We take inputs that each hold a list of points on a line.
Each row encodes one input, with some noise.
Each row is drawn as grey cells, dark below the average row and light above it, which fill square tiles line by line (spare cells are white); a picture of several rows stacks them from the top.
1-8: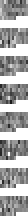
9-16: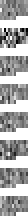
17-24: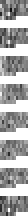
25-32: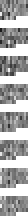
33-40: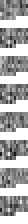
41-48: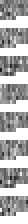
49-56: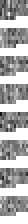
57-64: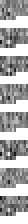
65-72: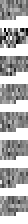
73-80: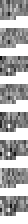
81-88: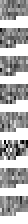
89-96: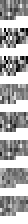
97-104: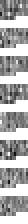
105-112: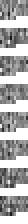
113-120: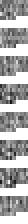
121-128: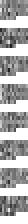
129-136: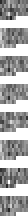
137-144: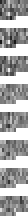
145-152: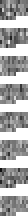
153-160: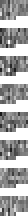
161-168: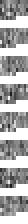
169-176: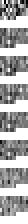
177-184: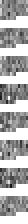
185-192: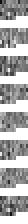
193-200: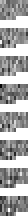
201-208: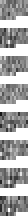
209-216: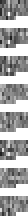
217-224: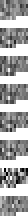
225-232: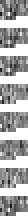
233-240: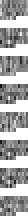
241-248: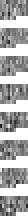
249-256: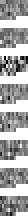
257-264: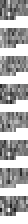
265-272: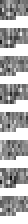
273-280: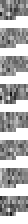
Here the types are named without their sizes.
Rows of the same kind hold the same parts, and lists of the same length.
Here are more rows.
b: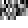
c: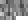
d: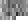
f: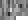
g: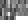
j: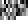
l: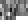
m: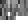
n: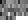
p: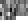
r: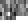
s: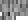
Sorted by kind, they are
b, j
c, d, f, s
g, l, m, n, p, r

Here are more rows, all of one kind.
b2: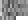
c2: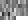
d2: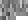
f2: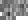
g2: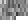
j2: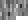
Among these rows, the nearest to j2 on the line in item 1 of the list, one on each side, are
c2 and f2.
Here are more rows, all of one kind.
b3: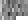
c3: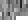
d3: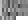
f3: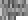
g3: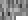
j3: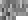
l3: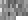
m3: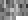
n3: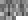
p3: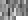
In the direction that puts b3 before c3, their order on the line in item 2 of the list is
f3, j3, d3, g3, m3, b3, l3, n3, p3, c3.
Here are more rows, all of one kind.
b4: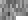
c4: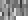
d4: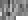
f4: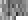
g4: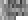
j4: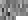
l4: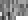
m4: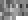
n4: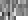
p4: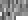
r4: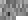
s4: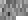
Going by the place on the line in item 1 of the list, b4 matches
j4, r4 and s4.
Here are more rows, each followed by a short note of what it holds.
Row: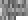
a list of two items
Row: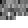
a list of one item
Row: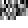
the empty list
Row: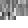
a list of two items
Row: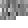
a list of two items
